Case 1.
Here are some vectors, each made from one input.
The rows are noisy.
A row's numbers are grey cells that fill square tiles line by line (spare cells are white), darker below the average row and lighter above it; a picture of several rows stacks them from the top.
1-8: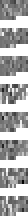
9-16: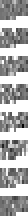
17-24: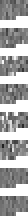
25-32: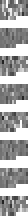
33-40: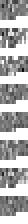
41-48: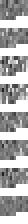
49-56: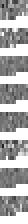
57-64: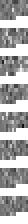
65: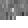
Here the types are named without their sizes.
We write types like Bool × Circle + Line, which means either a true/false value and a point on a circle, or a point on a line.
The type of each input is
Line.
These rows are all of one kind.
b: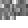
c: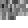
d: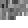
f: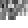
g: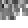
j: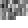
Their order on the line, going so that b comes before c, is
f, b, d, g, c, j.
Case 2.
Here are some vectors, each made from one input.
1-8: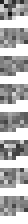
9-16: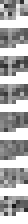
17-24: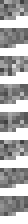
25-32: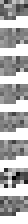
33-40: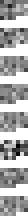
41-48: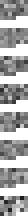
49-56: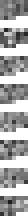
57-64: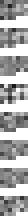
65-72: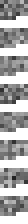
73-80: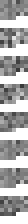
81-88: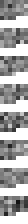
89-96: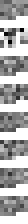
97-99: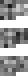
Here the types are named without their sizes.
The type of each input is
Label.
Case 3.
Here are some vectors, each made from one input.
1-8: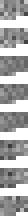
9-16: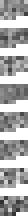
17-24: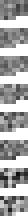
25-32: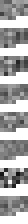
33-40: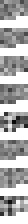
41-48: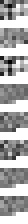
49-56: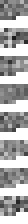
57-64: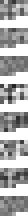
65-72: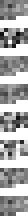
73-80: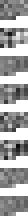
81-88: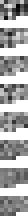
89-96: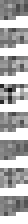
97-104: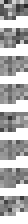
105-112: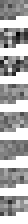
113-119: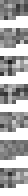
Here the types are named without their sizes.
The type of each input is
Label.
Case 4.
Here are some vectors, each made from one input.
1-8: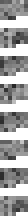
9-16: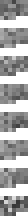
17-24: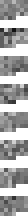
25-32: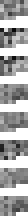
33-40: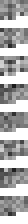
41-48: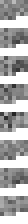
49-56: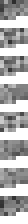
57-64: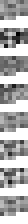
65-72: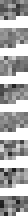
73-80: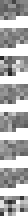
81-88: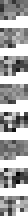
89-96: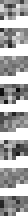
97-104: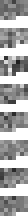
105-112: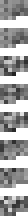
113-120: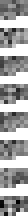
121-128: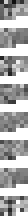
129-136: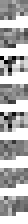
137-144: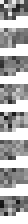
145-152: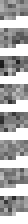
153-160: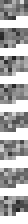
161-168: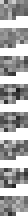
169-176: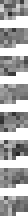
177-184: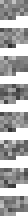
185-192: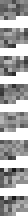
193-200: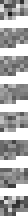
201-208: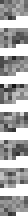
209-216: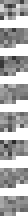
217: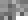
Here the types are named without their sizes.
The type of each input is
Line.
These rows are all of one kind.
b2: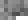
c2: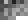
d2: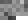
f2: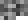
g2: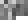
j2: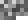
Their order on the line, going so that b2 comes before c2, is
d2, j2, g2, b2, f2, c2.
